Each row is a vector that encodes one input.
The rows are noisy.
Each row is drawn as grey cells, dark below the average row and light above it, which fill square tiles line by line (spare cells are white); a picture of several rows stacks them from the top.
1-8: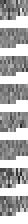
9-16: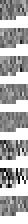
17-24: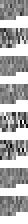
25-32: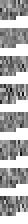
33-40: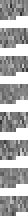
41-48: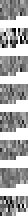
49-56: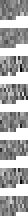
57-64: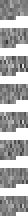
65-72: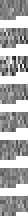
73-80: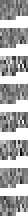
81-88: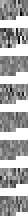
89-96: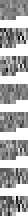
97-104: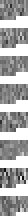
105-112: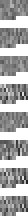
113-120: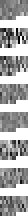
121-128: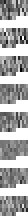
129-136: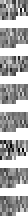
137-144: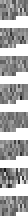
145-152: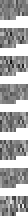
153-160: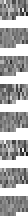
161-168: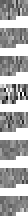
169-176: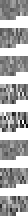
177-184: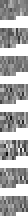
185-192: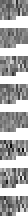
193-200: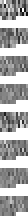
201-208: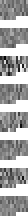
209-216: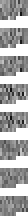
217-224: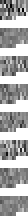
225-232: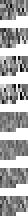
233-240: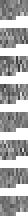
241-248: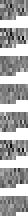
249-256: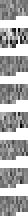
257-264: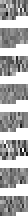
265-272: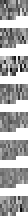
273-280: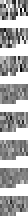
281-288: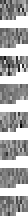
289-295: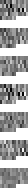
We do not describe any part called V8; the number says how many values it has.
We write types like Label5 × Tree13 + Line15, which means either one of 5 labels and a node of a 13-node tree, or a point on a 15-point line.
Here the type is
Bool × (Label5 + Tree10) + V8.
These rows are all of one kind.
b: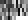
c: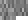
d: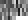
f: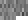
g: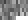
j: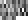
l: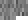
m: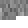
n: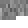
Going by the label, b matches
m and n.
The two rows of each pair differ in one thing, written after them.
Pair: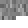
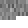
the true/false value
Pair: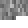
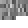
the node of the tree
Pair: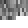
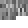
the node of the tree
